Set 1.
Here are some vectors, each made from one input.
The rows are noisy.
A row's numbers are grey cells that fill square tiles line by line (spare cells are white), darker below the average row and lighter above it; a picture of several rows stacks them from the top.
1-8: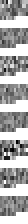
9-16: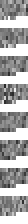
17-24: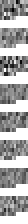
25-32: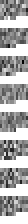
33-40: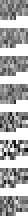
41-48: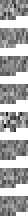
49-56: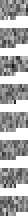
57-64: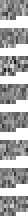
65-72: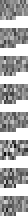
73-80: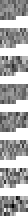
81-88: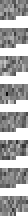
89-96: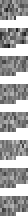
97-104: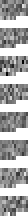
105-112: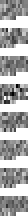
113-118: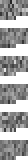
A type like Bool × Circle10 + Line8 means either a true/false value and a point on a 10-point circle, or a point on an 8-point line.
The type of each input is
Bool × Bool × Bool × Bool + List2(Circle11).
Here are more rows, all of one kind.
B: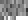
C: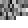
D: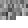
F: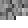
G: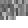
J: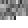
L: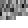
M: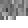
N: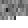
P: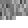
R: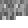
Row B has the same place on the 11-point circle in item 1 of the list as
G and M.
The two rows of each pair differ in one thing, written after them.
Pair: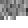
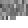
the place on the 11-point circle in item 2 of the list
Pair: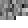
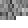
the place on the 11-point circle in item 2 of the list
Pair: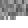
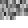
the place on the 11-point circle in item 1 of the list
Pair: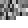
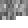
the place on the 11-point circle in item 1 of the list
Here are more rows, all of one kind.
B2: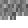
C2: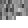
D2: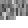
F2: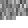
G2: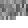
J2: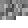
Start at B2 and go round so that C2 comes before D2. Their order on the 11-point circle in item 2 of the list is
B2, G2, J2, C2, F2, D2.
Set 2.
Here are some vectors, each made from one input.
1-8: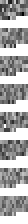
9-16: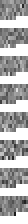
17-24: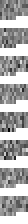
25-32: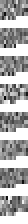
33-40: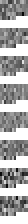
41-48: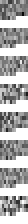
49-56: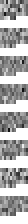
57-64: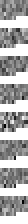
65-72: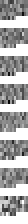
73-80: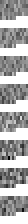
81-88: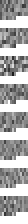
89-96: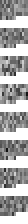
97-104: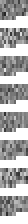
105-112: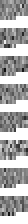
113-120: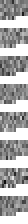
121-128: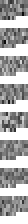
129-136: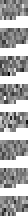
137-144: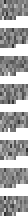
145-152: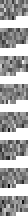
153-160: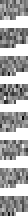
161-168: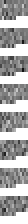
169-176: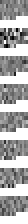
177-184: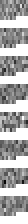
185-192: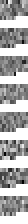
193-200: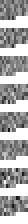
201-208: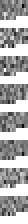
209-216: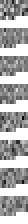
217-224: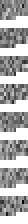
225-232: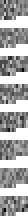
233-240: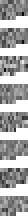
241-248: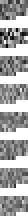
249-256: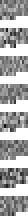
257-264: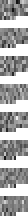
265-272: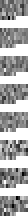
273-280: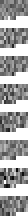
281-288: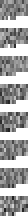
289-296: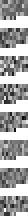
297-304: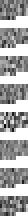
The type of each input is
Bool × Bool × Bool + List2(Circle11).
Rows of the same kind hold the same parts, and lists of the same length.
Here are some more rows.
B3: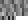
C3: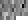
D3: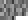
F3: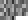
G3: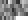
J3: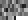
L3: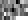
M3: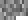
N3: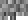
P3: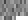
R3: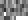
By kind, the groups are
B3, D3, F3
C3, J3, N3
G3, L3
M3, P3, R3

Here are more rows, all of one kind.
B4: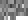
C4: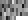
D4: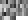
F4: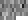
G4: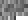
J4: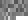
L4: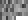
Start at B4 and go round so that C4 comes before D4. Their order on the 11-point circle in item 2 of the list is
B4, C4, L4, D4, F4, G4, J4.
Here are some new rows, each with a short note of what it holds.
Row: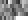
the empty list
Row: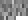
a list of two items
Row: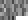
three true/false values
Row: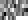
three true/false values
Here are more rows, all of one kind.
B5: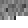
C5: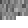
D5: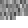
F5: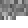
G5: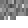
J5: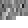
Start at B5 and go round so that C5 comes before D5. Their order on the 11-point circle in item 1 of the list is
B5, C5, D5, J5, F5, G5.
